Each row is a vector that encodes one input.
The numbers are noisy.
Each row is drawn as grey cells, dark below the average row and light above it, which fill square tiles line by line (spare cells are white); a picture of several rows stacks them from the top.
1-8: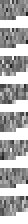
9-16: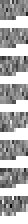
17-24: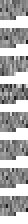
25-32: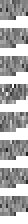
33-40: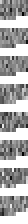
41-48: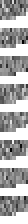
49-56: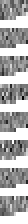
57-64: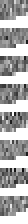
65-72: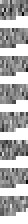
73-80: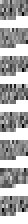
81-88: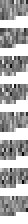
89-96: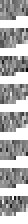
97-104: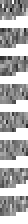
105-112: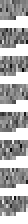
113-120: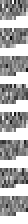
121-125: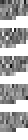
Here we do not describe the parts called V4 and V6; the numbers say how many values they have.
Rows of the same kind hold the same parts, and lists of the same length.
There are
2 kinds of row.
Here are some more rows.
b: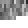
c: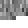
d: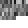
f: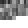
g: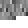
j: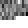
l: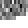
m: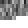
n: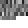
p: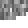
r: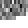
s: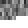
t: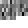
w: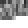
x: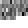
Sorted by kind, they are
b, c, d, g, m, n, p, s, t, x
f, j, l, r, w

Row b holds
a point on a 5-point line, a true/false value and a value of V6.
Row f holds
a true/false value, a value of V4 and a value of V6.
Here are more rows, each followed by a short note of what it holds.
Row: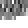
a point on a 5-point line, a true/false value and a value of V6
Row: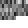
a true/false value, a value of V4 and a value of V6
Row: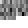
a point on a 5-point line, a true/false value and a value of V6
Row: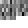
a point on a 5-point line, a true/false value and a value of V6
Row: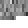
a true/false value, a value of V4 and a value of V6
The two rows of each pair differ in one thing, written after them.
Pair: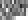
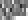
the true/false value
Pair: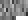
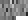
the true/false value
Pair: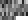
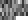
the value of V4
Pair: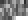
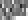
the value of V6
